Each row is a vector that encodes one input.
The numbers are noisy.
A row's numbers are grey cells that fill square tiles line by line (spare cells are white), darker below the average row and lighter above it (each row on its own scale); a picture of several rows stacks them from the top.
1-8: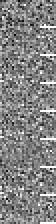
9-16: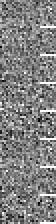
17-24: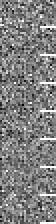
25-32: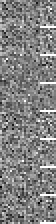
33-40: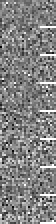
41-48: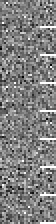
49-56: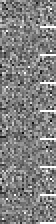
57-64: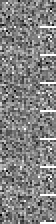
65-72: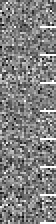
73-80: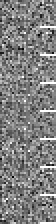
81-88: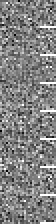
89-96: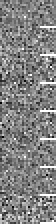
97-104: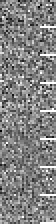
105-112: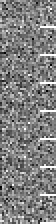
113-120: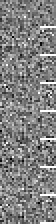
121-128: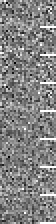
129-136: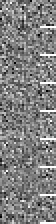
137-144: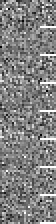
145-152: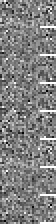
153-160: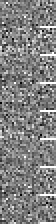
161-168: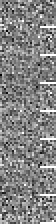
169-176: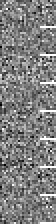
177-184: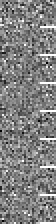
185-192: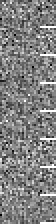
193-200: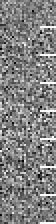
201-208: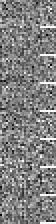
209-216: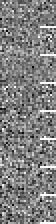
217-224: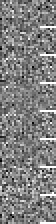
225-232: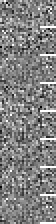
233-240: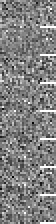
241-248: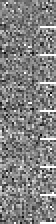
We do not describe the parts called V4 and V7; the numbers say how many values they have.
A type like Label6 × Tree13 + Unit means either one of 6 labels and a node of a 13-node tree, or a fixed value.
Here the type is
(Line6 + V4) × Line9 + V7.
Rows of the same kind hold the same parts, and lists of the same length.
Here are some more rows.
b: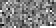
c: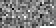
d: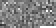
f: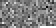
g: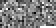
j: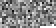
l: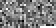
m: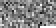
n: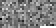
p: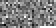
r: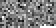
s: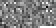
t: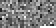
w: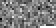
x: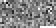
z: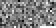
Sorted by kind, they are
b, d, f, p, s, z
c, g, l, n, r, t, w
j, m, x

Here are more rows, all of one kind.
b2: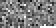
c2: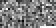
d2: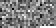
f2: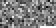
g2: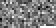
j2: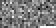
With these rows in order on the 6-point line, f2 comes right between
b2 and c2.
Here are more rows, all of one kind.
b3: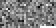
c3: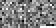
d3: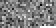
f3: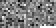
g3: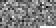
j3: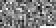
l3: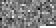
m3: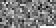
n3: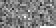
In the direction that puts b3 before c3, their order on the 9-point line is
n3, d3, f3, b3, c3, j3, g3, m3, l3.
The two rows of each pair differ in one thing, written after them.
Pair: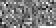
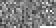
the place on the 9-point line
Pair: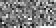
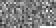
the place on the 9-point line
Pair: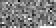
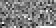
the place on the 9-point line
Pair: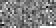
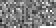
the value of V4
